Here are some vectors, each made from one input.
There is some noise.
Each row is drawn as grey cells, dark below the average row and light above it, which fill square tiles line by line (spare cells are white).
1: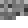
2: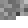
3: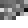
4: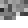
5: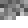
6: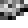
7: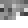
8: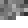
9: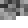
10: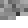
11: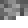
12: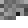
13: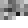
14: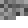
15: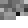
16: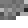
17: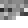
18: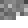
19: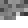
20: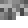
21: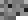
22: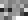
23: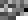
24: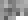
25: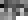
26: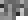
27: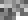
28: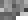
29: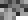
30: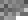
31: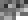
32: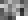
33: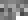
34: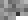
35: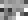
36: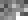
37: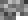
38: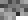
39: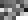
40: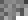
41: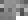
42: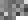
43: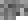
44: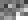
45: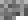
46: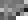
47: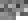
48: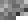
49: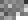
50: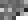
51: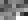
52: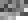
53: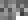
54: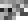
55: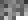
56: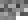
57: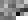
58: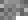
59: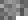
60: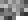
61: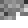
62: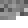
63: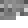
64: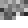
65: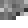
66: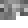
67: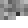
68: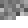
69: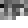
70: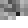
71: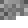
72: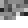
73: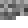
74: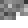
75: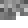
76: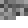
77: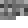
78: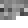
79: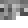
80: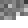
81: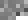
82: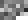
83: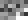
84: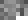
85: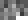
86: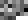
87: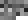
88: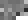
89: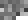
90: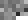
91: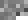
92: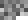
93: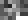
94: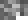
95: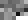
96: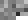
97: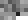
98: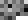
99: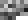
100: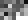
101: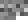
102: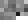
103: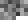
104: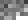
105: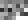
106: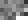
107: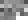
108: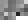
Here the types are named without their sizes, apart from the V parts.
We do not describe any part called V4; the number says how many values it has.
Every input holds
a true/false value, together with either a node of a tree, or a value of V4.
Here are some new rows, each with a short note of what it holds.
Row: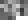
a node of a tree and a true/false value
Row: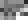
a true/false value and a value of V4
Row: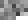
a node of a tree and a true/false value
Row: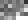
a node of a tree and a true/false value
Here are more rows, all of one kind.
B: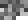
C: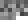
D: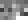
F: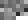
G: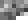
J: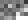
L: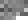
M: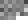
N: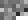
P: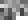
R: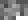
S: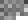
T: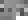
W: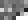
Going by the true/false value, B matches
F, G, N and W.
